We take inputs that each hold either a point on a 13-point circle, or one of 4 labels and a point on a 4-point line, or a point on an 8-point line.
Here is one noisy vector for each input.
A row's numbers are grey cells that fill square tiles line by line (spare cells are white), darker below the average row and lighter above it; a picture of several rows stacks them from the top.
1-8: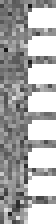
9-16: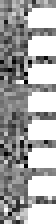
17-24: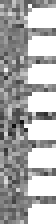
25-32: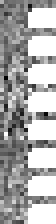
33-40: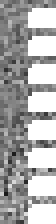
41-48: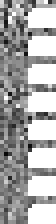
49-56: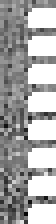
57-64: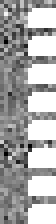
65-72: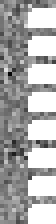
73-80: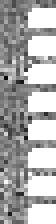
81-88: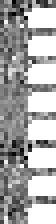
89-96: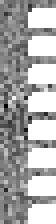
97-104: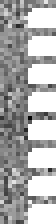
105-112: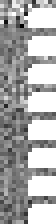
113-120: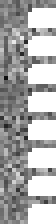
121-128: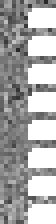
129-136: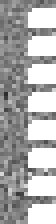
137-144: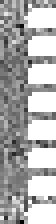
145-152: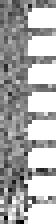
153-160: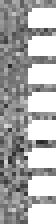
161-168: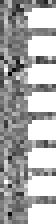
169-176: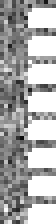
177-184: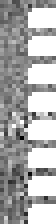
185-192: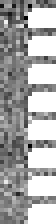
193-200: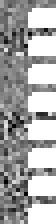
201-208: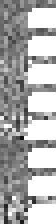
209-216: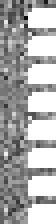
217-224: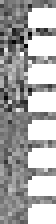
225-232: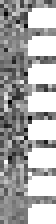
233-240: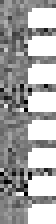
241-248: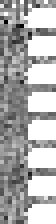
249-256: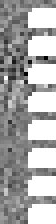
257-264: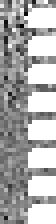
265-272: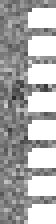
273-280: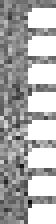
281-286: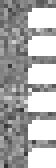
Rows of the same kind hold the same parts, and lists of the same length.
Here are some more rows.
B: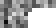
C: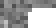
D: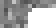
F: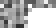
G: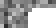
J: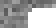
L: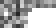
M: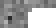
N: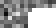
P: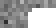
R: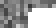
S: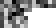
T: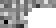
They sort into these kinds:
B, F, G, L, P, S, T
C, M
D, J, N, R

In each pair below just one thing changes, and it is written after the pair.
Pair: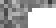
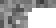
the place on the 4-point line
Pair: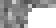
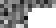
the label
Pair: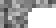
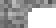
the label
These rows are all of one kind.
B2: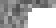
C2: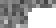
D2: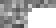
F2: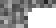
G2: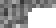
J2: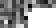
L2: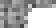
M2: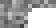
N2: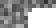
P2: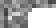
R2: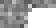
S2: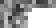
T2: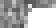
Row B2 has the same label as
D2, S2 and T2.
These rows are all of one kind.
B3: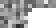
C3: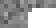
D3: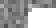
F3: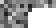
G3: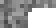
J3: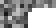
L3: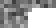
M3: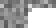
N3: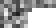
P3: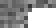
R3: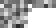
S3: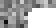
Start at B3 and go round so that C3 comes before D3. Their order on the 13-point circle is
B3, N3, F3, S3, C3, P3, G3, J3, D3, M3, L3, R3.
